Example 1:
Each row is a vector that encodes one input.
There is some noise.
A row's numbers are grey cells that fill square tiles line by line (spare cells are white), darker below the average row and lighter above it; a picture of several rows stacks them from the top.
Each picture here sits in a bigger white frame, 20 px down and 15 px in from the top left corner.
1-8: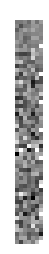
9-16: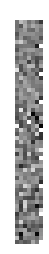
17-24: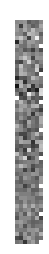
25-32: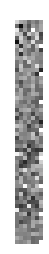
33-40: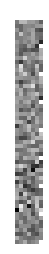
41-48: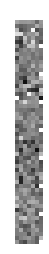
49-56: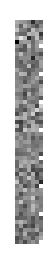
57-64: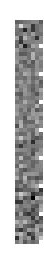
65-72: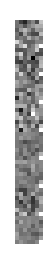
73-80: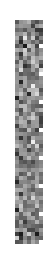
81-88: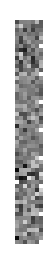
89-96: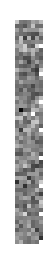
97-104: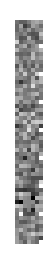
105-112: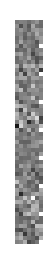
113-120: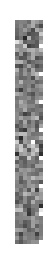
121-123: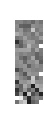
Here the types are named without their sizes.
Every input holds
either a point on a circle and a label, or a point on a line.
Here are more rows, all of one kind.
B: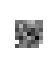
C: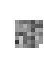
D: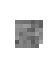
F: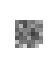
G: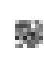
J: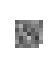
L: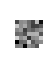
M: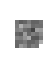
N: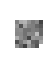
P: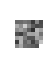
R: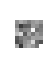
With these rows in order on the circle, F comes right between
B and L.
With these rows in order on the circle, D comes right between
C and P.
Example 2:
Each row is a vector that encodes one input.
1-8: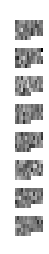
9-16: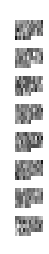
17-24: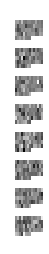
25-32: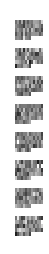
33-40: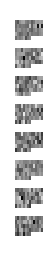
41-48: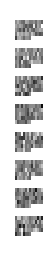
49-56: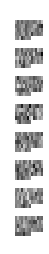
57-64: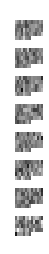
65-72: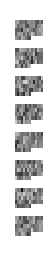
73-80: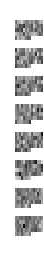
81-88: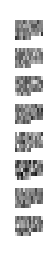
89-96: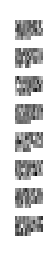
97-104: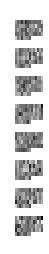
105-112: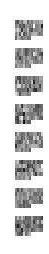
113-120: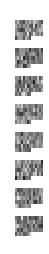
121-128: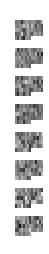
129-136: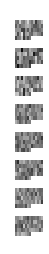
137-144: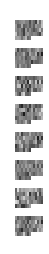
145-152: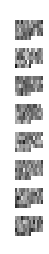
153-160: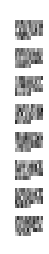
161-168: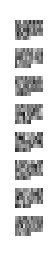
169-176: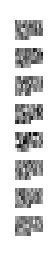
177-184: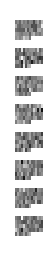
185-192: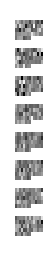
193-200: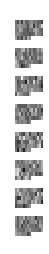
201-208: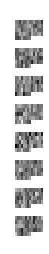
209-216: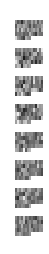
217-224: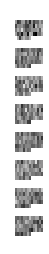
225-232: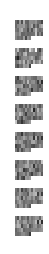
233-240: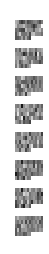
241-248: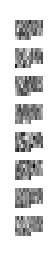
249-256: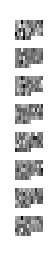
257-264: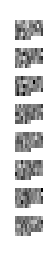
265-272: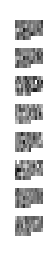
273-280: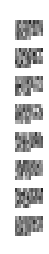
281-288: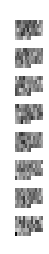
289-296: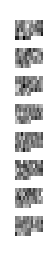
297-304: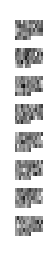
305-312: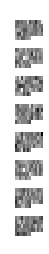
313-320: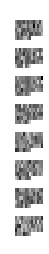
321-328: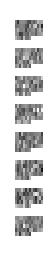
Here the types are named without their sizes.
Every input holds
a node of each of two trees, together with either a point on a circle, or a fixed value.
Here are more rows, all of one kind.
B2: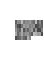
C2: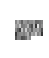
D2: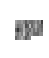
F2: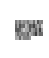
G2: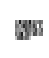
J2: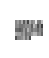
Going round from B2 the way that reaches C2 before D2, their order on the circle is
B2, F2, C2, G2, J2, D2.
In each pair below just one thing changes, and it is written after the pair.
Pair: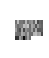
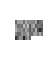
the node of one of the two trees
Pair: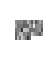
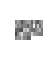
the place on the circle
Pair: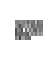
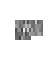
the place on the circle
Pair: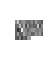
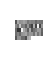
the place on the circle
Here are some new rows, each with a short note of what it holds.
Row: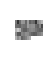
a node of each of two trees
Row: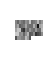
a node of each of two trees
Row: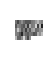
a node of each of two trees
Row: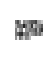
a point on a circle and a node of each of two trees
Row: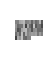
a point on a circle and a node of each of two trees
